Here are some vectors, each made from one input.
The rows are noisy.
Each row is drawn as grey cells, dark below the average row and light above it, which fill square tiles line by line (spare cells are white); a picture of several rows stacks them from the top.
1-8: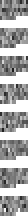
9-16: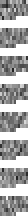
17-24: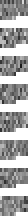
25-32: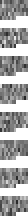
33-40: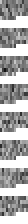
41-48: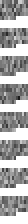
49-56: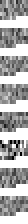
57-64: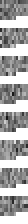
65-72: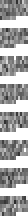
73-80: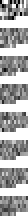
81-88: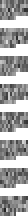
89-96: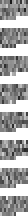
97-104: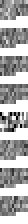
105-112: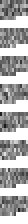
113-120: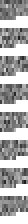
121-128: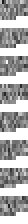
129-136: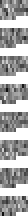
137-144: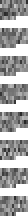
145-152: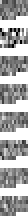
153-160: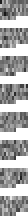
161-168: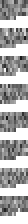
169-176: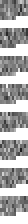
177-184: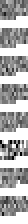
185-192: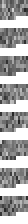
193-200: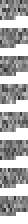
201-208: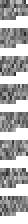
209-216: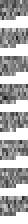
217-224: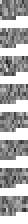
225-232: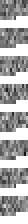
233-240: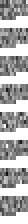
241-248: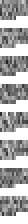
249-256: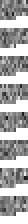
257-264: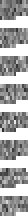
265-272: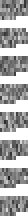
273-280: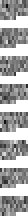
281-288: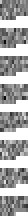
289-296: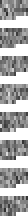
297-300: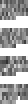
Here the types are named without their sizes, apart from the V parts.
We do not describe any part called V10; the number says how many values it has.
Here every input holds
a list of items, each a label and a value of V10.
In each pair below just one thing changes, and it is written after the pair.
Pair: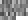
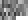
the label in item 1 of the list
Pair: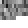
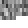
the label in item 2 of the list
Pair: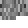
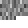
the label in item 2 of the list
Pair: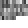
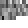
the label in item 2 of the list
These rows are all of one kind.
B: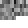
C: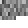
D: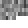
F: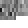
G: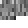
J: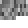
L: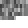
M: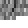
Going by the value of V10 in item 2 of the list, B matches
D and L.
